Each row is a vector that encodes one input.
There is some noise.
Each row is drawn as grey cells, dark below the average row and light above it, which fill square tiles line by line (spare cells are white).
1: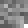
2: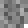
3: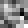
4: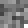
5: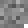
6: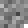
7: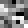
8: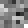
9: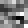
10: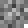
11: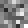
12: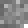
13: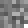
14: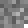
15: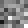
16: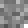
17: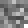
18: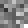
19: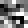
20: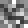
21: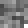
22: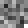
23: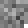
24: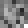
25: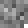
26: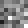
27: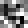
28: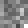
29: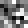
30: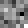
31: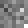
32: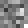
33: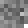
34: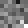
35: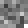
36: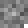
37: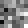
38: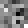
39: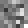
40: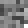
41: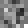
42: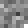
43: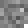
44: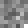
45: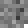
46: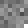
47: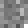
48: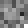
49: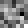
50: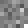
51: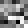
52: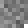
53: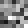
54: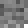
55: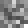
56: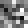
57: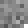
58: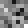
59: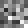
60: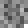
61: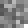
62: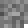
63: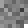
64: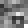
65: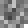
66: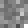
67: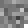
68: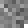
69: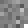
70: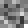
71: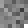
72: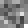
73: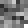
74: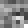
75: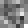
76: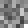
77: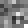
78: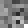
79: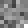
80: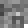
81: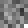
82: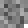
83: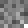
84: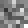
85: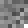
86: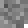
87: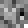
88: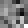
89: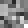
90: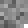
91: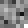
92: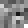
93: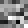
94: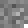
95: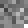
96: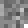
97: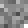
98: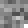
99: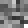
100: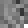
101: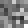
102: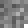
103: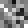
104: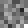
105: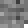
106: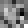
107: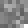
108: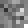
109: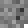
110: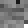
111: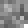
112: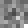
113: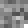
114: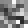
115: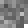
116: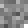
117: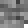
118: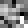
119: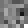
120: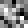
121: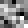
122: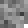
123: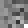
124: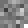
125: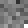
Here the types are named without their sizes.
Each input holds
a list of points on a line.
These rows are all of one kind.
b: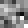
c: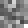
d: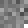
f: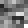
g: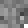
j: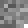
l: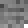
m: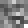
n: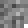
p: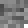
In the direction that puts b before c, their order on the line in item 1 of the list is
l, p, f, g, m, n, d, j, b, c.
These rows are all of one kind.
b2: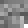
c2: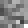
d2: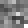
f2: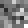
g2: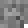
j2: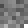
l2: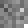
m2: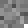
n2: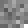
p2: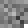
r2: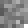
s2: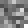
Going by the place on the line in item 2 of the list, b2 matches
m2 and n2.
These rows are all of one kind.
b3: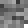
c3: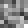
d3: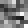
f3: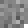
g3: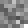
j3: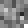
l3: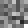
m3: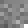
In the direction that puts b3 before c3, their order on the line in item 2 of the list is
j3, f3, d3, g3, m3, l3, b3, c3.
